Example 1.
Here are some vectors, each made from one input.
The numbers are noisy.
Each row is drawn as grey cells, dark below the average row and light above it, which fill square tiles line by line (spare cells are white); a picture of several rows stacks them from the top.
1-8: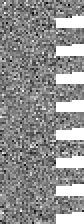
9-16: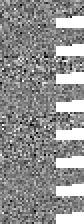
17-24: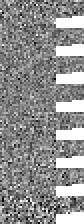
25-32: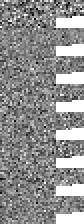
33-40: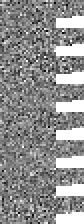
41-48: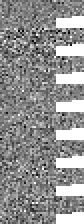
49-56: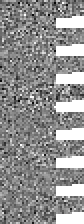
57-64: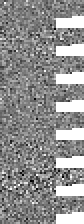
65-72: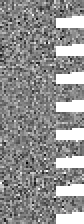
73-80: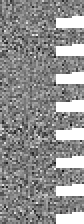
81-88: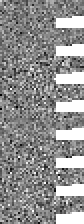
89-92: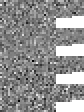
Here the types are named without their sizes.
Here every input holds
a point on a line, together with either a fixed value, or a node of a tree.
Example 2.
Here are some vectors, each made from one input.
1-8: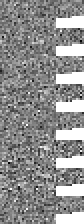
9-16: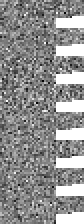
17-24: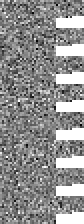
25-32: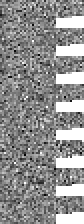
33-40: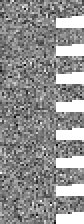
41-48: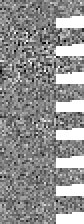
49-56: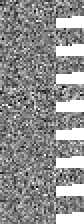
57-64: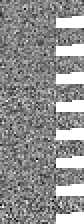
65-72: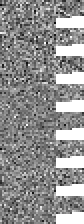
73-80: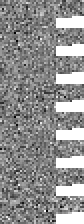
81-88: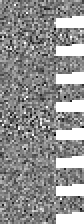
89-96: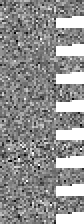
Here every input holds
either a point on an 11-point line, or a node of a 12-node tree.
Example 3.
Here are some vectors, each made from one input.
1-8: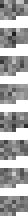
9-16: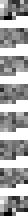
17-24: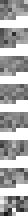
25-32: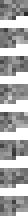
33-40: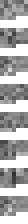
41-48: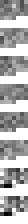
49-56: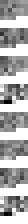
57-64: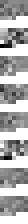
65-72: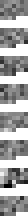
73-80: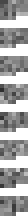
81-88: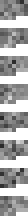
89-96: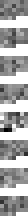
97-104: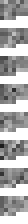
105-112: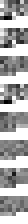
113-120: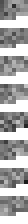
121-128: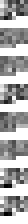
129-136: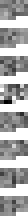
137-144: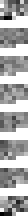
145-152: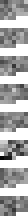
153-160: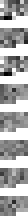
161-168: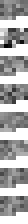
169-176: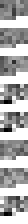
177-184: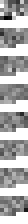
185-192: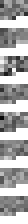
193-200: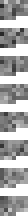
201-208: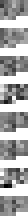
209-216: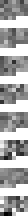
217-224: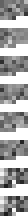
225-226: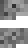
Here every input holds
one of 5 labels, together with either a fixed value, or four true/false values.
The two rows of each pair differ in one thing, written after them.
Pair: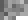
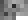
one of the four true/false values
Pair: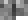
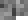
one of the four true/false values
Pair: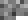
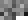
the label
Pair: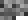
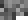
one of the four true/false values
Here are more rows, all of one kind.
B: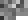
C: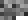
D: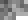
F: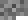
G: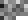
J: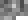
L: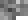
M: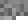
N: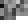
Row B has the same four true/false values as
D, J and L.
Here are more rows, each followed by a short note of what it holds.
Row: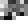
one of 5 labels
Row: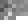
one of 5 labels and four true/false values
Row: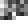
one of 5 labels
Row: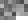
one of 5 labels and four true/false values
